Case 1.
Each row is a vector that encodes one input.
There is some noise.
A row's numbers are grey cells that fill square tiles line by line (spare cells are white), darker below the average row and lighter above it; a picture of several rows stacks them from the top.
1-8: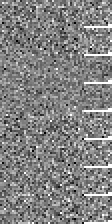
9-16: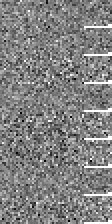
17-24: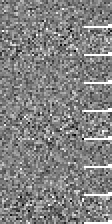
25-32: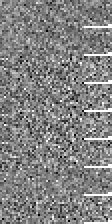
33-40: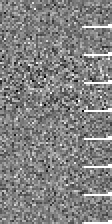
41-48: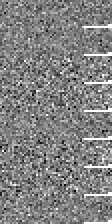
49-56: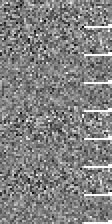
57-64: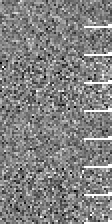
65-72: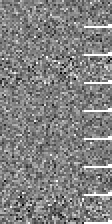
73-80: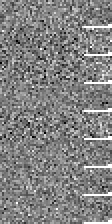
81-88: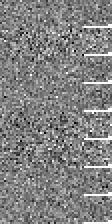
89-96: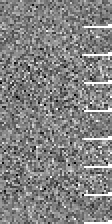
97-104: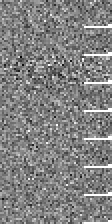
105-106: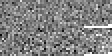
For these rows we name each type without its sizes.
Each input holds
either a point on a circle, or a node of each of two trees.
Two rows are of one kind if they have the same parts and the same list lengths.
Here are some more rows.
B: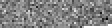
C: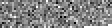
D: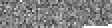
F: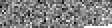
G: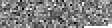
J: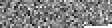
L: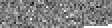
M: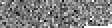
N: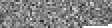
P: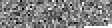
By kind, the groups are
B, D, L, N
C, F, G, J, M, P

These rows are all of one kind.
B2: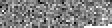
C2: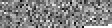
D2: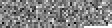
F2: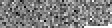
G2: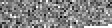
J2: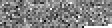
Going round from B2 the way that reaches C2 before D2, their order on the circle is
B2, C2, G2, D2, J2, F2.
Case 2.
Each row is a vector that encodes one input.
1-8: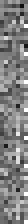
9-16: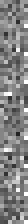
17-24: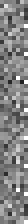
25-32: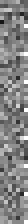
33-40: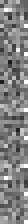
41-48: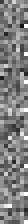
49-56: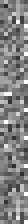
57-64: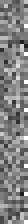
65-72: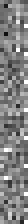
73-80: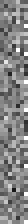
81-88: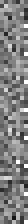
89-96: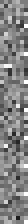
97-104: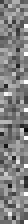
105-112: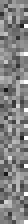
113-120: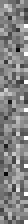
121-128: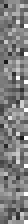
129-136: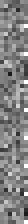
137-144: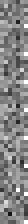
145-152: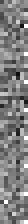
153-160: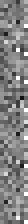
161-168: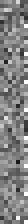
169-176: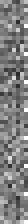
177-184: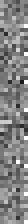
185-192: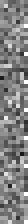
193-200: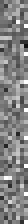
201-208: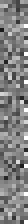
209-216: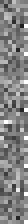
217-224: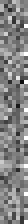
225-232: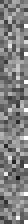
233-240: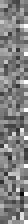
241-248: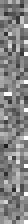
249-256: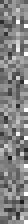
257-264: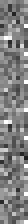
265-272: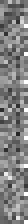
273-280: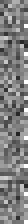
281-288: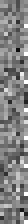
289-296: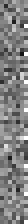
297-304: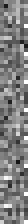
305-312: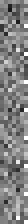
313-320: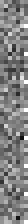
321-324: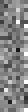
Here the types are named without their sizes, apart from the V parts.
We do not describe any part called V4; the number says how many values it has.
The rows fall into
2 kinds.
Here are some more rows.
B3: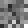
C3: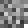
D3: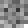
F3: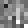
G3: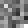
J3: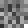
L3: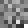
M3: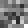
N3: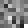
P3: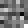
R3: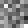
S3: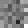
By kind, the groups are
B3, D3, G3, J3, M3, P3, R3, S3
C3, F3, L3, N3

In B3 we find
a point on a circle.
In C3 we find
a true/false value and a value of V4.
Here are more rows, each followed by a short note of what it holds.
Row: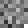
a true/false value and a value of V4
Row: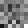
a point on a circle
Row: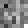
a true/false value and a value of V4
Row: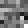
a point on a circle
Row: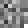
a true/false value and a value of V4
